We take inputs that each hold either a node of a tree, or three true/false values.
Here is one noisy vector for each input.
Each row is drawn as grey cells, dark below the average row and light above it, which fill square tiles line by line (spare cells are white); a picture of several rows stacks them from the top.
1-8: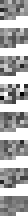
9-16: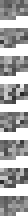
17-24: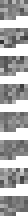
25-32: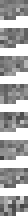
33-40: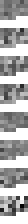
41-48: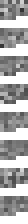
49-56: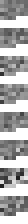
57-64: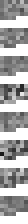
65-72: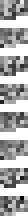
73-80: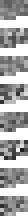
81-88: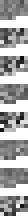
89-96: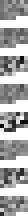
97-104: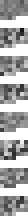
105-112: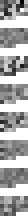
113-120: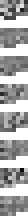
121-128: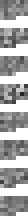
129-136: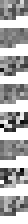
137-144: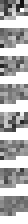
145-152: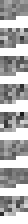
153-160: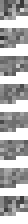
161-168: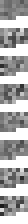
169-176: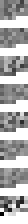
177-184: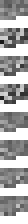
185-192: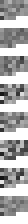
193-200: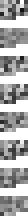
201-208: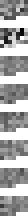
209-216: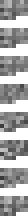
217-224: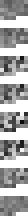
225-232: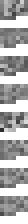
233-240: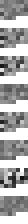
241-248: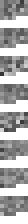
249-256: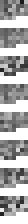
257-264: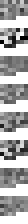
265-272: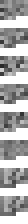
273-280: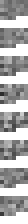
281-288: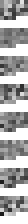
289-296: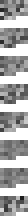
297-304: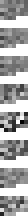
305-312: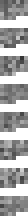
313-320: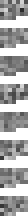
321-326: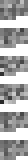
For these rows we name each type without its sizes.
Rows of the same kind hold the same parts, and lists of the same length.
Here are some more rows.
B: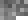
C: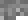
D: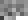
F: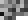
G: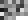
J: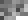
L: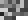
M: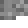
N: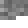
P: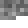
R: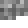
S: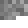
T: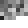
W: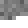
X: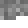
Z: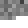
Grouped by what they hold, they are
B, C, F, L, N, P, W, X, Z
D, G, J, M, R, S, T

